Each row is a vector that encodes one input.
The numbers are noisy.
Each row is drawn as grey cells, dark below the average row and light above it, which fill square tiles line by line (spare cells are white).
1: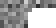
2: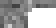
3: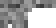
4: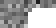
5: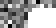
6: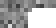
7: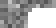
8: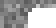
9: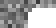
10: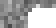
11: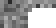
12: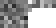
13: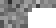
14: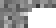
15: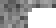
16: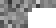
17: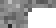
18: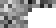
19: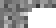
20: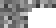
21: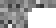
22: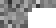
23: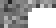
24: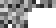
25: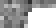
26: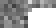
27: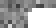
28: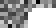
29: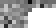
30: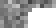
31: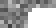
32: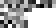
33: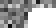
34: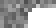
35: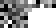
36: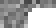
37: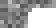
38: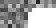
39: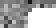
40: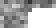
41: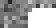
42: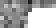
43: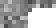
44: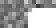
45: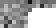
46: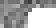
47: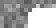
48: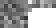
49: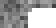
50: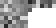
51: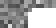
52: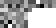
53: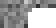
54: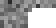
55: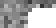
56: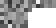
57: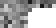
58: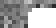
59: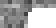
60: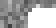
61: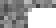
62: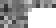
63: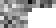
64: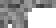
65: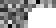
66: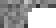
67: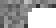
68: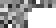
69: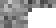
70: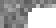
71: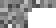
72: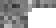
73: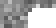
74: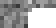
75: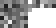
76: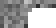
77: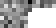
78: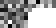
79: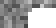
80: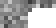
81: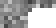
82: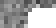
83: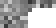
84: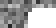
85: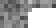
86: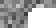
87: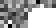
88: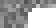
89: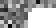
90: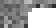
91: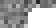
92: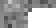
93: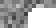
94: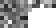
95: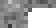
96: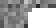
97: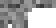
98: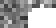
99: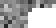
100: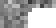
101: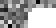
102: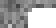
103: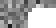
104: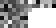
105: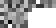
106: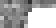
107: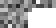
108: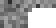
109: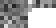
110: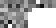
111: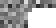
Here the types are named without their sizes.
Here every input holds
a label and a true/false value.
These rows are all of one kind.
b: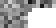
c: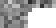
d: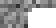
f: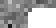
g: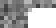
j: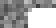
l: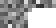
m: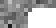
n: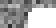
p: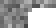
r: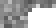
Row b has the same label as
c, g, j and l.
